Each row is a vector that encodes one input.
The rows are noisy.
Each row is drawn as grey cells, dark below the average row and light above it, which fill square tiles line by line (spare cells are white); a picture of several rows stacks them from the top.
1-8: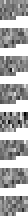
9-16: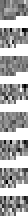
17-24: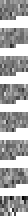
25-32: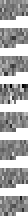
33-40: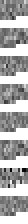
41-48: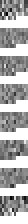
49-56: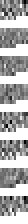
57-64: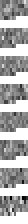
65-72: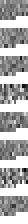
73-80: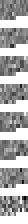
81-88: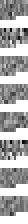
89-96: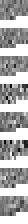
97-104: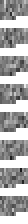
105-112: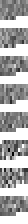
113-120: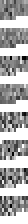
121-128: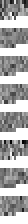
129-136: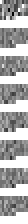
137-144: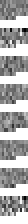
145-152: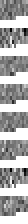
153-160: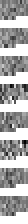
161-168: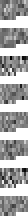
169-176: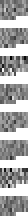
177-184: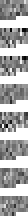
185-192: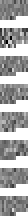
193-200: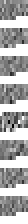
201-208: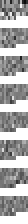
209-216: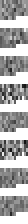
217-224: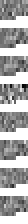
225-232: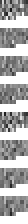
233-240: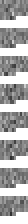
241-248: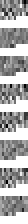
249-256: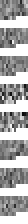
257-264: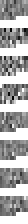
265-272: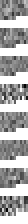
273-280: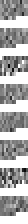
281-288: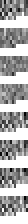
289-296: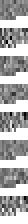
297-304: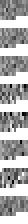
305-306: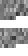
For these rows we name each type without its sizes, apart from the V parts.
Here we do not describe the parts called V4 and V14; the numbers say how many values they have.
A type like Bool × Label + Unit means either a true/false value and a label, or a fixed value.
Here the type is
List(Line) + V4 × V14.
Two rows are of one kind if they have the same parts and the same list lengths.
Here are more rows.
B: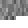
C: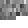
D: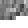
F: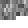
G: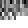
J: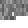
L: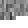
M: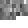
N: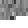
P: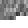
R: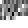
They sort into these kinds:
B, J
C, D, F, M, P
G
L, N
R

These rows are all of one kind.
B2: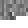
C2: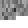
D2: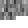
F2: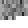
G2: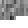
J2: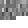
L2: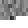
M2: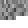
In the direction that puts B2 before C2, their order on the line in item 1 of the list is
J2, D2, G2, L2, B2, C2, M2, F2.
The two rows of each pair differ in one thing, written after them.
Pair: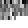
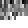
the value of V14
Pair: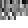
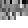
the value of V14
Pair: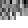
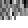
the value of V4
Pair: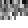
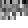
the value of V4
